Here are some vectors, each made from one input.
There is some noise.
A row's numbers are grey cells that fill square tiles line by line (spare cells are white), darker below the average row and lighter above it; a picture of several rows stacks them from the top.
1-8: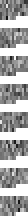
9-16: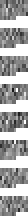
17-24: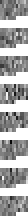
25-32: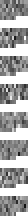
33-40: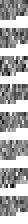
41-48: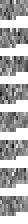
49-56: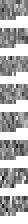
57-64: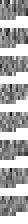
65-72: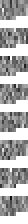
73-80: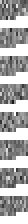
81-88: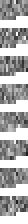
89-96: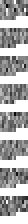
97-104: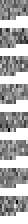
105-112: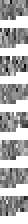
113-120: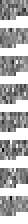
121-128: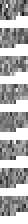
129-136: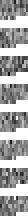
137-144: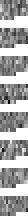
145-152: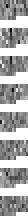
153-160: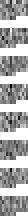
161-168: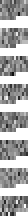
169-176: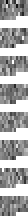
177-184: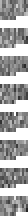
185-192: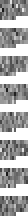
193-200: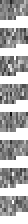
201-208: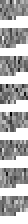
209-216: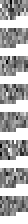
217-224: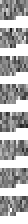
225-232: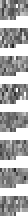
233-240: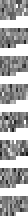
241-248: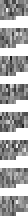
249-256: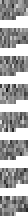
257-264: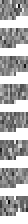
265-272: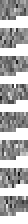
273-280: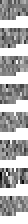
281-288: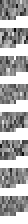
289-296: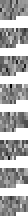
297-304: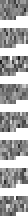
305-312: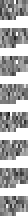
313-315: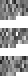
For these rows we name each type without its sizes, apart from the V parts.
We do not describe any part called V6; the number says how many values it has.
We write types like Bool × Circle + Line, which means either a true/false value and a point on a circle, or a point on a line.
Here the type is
(Label + Line) × (Line + V6).
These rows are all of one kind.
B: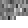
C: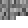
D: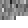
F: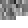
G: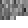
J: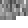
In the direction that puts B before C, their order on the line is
G, F, B, D, C, J.
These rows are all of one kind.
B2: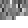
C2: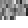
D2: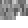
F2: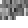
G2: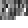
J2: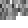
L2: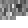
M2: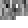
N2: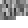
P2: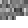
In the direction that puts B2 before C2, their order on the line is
G2, B2, J2, M2, P2, F2, L2, N2, D2, C2.
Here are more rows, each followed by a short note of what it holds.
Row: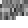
a label and a point on a line
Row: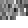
a label and a point on a line
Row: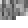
a point on each of two lines
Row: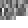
a point on each of two lines
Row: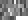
a label and a point on a line
